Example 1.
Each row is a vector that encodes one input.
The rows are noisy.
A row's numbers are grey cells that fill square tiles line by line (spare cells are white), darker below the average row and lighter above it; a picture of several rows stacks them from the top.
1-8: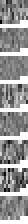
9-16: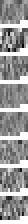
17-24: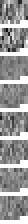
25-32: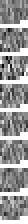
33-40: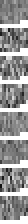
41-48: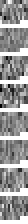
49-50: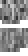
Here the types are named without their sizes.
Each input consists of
a label, together with either a fixed value, or three true/false values.
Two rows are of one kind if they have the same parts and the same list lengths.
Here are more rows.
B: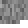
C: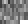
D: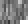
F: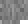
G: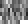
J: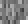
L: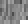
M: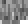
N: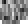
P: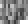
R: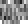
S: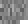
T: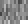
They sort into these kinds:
B, D, G, M, N, T
C, F, J, L, P, R, S

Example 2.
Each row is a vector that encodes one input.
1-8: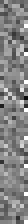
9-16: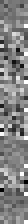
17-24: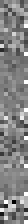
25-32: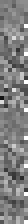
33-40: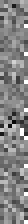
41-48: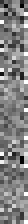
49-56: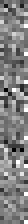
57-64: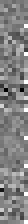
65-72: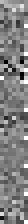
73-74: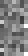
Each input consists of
a point on a 5-point line, together with either a fixed value, or a node of an 8-node tree.
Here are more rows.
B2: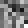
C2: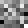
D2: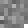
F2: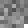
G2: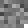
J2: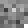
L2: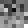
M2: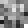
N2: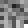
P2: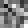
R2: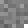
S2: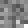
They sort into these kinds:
B2, C2, G2, J2, L2, R2
D2, F2, M2, N2, P2, S2

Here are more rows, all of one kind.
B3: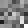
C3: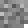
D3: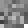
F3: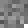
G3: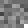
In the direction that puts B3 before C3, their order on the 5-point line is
B3, G3, F3, C3, D3.
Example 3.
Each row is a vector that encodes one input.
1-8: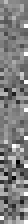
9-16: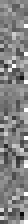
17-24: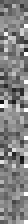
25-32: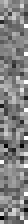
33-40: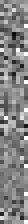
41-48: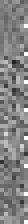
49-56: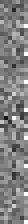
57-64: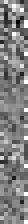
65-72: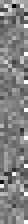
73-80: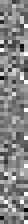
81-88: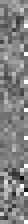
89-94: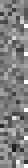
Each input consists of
either a point on an 11-point circle, or a fixed value, or a node of an 11-node tree.
